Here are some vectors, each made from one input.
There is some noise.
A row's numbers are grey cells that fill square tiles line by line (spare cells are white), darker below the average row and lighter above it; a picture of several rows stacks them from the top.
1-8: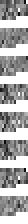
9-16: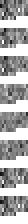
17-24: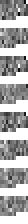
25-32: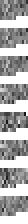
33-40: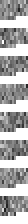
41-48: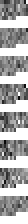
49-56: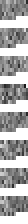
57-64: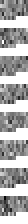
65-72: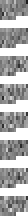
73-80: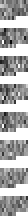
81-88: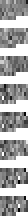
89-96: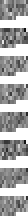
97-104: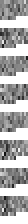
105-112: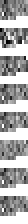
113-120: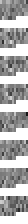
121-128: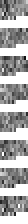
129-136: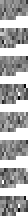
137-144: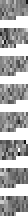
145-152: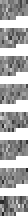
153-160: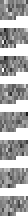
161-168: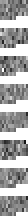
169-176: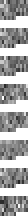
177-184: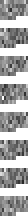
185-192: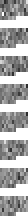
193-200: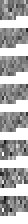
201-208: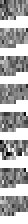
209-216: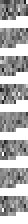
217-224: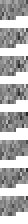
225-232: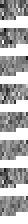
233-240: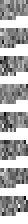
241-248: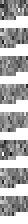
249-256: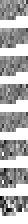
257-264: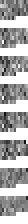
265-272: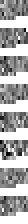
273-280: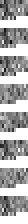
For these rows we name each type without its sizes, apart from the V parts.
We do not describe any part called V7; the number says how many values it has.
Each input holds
a list of items, each either a point on a line, or a true/false value and a value of V7.
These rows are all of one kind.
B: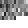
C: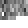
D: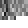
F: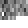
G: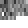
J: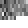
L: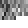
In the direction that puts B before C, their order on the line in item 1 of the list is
L, B, D, J, G, F, C.
